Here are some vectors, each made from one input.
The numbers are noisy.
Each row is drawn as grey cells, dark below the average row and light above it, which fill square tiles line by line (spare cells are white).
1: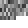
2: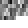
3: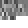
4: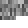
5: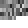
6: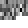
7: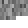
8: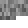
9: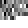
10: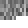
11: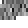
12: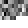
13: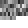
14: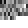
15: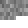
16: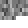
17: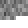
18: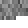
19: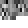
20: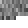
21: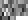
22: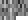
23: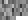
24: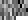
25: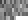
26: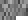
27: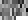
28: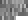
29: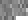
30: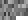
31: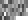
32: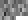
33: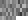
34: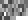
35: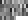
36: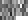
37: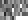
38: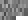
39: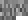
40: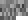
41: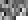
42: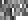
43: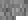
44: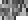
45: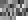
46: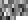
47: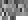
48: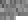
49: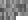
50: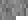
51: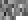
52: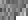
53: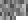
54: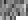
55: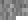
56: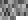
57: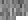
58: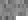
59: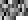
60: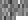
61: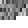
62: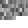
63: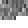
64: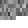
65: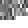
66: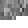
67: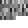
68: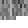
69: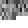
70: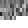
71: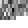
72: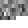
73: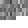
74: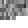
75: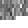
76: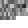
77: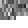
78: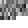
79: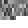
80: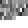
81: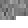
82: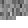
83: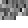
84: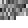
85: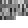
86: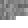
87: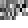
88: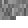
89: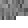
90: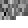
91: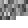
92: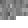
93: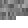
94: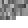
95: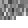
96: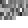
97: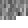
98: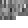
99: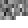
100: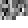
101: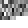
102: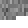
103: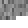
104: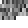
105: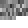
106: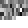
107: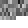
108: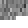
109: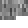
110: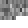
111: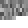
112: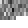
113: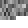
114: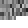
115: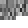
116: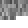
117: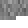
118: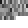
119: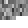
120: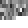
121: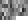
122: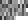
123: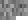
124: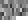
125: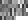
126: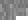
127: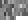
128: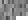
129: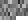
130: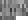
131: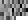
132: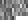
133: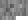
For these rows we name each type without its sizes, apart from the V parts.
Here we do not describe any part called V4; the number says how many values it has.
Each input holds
either three values of V4, or a list of points on a line.
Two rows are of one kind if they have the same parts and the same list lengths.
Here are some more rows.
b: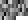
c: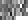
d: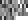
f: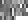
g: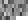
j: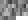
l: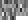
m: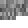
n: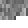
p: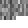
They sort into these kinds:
b, c
d, f, m
g
j, l
n, p

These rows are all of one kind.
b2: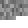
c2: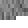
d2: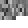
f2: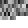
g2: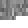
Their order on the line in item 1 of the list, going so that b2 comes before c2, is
b2, f2, g2, d2, c2.
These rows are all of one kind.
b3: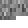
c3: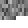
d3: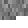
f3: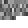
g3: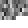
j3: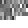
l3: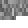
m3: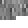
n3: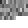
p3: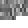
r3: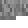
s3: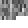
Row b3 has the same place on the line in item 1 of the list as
d3, f3 and r3.
